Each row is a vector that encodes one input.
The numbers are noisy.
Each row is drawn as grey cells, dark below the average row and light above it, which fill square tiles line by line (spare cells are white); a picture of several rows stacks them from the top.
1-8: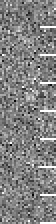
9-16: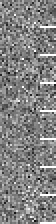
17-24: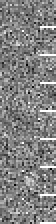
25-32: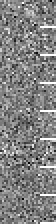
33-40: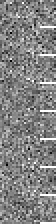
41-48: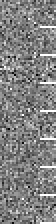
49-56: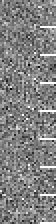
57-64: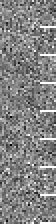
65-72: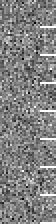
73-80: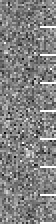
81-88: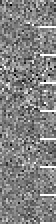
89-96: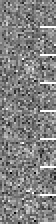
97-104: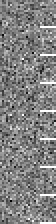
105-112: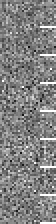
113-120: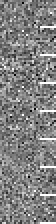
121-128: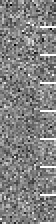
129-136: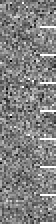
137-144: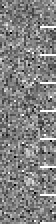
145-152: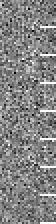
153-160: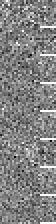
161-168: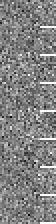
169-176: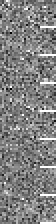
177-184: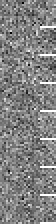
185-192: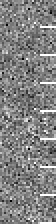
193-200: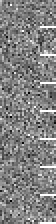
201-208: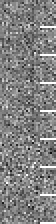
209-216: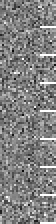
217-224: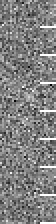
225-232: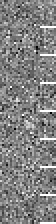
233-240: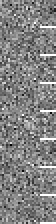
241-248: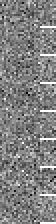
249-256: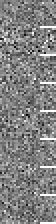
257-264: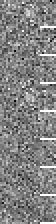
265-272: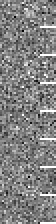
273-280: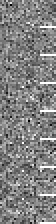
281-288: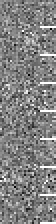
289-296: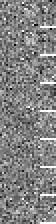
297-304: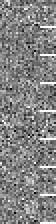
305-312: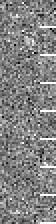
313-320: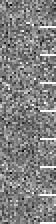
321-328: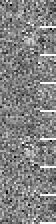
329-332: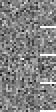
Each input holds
either a point on an 8-point circle, or a point on a 9-point circle, or a fixed value.
